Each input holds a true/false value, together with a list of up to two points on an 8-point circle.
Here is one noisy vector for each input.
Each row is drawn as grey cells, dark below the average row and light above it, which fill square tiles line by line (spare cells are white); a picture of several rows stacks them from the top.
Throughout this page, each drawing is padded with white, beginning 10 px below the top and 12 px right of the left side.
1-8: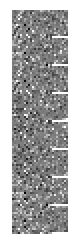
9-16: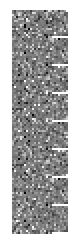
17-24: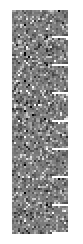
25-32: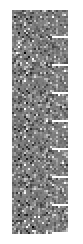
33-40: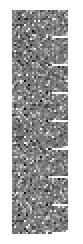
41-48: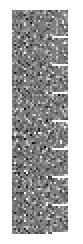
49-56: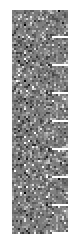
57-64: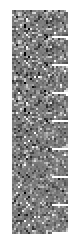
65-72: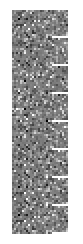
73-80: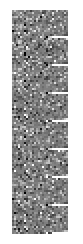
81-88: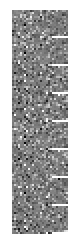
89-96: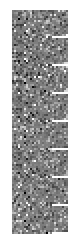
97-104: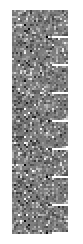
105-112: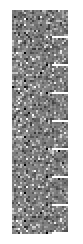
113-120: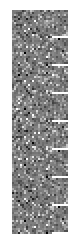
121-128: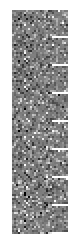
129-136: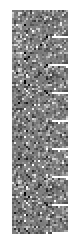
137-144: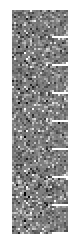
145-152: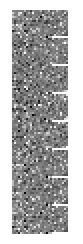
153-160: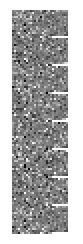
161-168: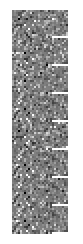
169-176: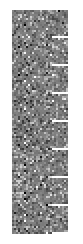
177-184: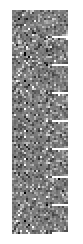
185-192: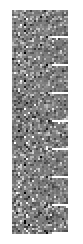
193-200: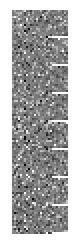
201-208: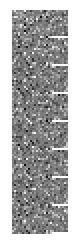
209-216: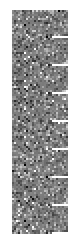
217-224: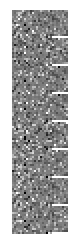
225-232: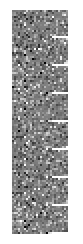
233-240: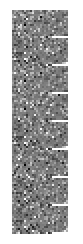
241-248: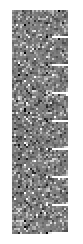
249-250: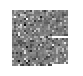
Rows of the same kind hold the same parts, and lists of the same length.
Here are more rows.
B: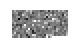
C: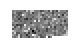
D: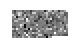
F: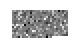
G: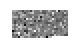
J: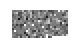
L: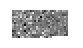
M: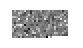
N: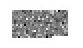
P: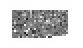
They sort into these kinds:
B, C, F, G, M, N
D
J, L, P

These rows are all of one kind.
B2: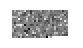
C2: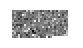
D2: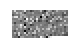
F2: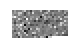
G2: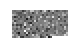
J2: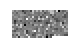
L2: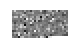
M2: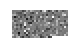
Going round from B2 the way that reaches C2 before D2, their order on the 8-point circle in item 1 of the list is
B2, M2, G2, J2, C2, L2, D2, F2.
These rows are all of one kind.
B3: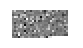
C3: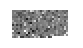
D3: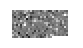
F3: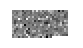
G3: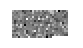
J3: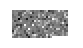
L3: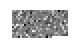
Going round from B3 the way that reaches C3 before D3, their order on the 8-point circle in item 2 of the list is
B3, C3, F3, G3, J3, L3, D3.
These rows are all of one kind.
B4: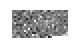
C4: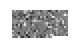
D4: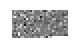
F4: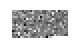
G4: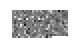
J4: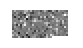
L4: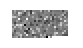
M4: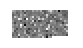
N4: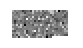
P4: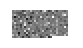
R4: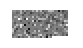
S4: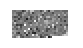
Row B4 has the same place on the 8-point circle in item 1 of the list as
G4, M4, N4 and S4.
